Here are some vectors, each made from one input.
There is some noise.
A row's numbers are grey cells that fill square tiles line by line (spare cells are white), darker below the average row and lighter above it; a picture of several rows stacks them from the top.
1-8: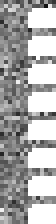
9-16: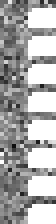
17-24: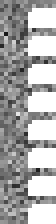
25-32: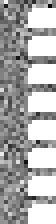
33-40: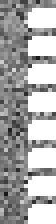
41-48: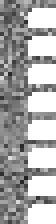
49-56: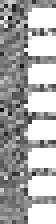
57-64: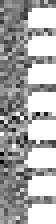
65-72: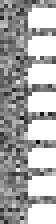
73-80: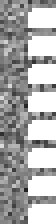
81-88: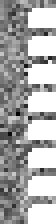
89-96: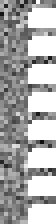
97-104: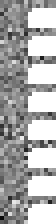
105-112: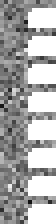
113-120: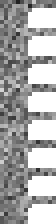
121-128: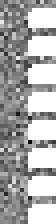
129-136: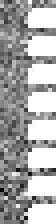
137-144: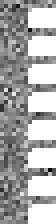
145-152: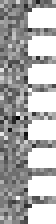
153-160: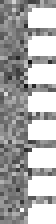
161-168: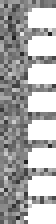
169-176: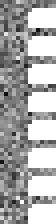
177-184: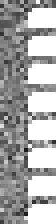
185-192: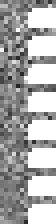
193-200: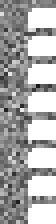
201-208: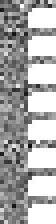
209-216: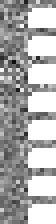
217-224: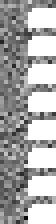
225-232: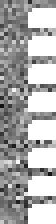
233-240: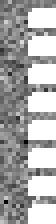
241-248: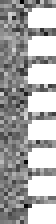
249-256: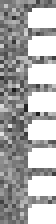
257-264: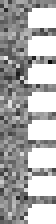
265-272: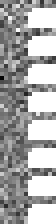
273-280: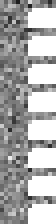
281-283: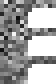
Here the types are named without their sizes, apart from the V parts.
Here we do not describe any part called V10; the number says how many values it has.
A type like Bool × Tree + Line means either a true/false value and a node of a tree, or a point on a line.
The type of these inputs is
Tree × (Tree + V10).
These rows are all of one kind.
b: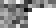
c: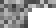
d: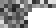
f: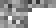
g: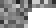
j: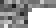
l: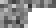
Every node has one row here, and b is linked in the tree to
j.
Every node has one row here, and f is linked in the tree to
c and g.
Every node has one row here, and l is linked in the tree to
d and g.
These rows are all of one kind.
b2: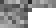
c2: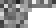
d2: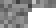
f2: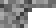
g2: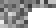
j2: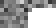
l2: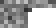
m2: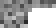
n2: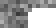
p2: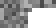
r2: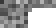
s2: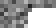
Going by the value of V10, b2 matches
d2, f2, g2 and n2.
